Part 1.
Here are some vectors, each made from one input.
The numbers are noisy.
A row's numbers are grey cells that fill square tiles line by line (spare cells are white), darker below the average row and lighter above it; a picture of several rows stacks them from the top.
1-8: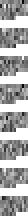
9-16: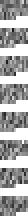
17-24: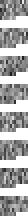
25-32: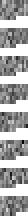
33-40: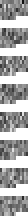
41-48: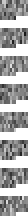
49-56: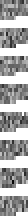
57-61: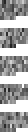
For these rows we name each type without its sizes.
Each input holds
four true/false values.
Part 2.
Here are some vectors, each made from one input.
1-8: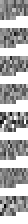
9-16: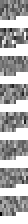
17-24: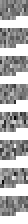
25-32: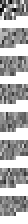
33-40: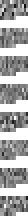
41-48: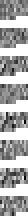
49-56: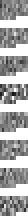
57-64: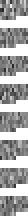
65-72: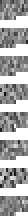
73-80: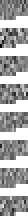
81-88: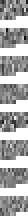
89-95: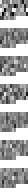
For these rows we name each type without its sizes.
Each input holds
a point on a line.
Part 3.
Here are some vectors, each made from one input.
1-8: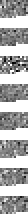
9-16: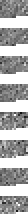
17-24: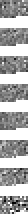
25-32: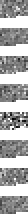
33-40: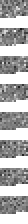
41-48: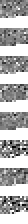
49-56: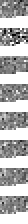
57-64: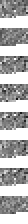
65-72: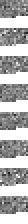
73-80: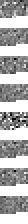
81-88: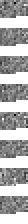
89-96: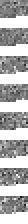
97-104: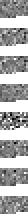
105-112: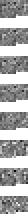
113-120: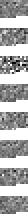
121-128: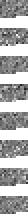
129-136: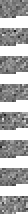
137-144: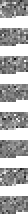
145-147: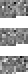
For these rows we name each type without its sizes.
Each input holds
either a fixed value, or three true/false values.
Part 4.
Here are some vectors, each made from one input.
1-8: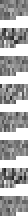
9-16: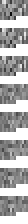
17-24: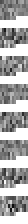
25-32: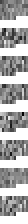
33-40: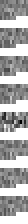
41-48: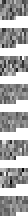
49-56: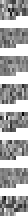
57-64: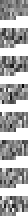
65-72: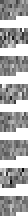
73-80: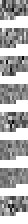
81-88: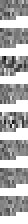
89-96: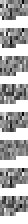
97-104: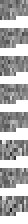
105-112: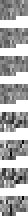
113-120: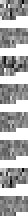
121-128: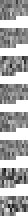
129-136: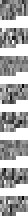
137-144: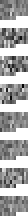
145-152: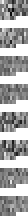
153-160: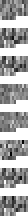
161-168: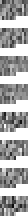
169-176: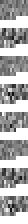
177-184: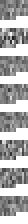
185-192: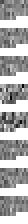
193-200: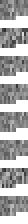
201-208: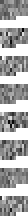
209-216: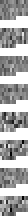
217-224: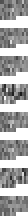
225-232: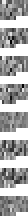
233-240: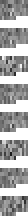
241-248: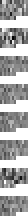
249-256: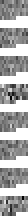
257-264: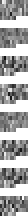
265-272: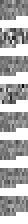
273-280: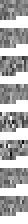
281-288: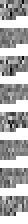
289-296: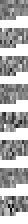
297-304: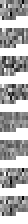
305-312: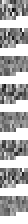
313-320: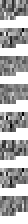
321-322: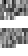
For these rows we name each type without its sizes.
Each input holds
three true/false values.
